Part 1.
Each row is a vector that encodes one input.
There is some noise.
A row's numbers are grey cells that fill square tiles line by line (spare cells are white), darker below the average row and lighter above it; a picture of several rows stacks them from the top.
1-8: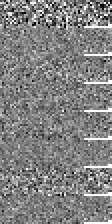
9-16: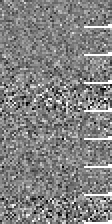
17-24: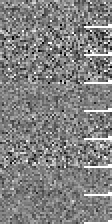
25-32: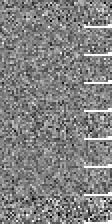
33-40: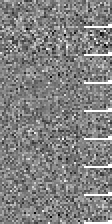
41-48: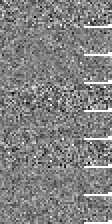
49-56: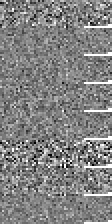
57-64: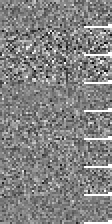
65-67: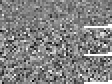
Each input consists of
a point on an 8-point circle and a point on a 9-point line.
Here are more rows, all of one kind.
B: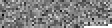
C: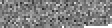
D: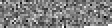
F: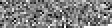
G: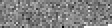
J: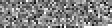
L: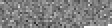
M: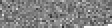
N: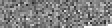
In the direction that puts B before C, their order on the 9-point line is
B, J, G, L, F, M, N, D, C.
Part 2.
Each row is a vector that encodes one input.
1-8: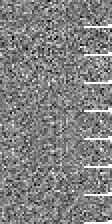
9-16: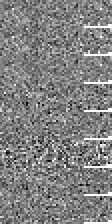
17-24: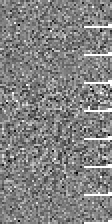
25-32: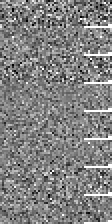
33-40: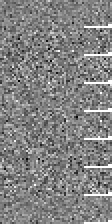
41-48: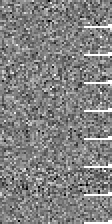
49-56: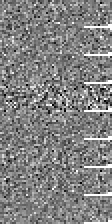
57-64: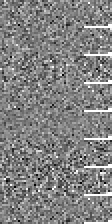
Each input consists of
either a point on an 8-point circle, or a point on a 7-point line.
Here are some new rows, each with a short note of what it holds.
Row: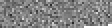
a point on a 7-point line
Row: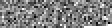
a point on an 8-point circle
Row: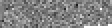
a point on a 7-point line
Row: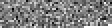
a point on an 8-point circle
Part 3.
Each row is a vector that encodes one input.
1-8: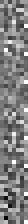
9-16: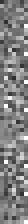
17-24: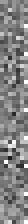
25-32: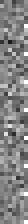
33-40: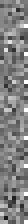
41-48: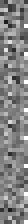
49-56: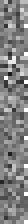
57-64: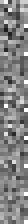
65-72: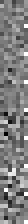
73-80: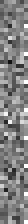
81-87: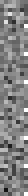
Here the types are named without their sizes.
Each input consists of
a point on a line, together with either a fixed value, or four true/false values.
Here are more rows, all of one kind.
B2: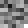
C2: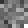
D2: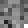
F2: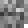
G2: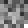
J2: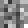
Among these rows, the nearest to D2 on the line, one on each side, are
C2 and G2.
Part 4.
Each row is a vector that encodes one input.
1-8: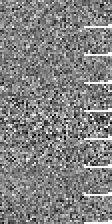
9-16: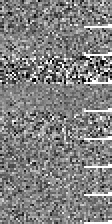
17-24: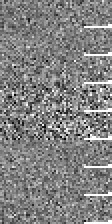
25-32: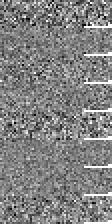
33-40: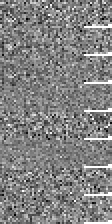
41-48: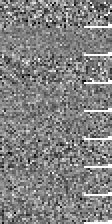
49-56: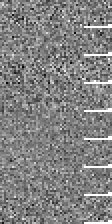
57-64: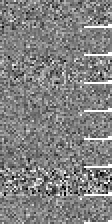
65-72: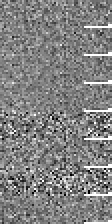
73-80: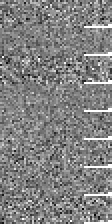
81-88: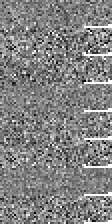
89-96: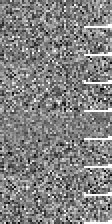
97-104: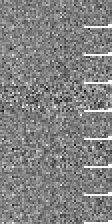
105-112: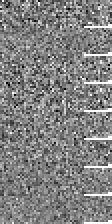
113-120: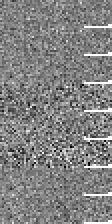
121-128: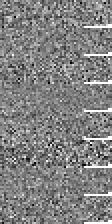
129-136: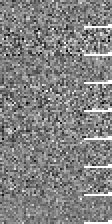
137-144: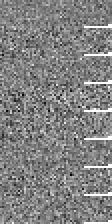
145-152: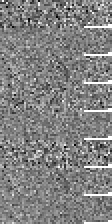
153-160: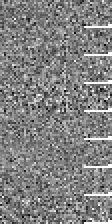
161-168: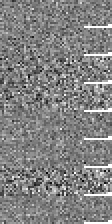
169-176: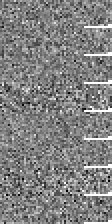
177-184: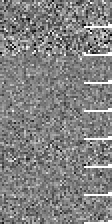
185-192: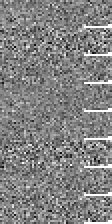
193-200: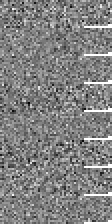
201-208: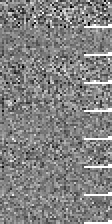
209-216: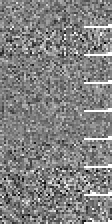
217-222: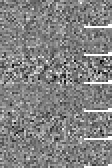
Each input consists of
either a point on an 11-point line, or a node of a 16-node tree.
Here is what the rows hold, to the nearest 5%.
About 50% of them hold a point on an 11-point line. The rest hold a node of a 16-node tree.
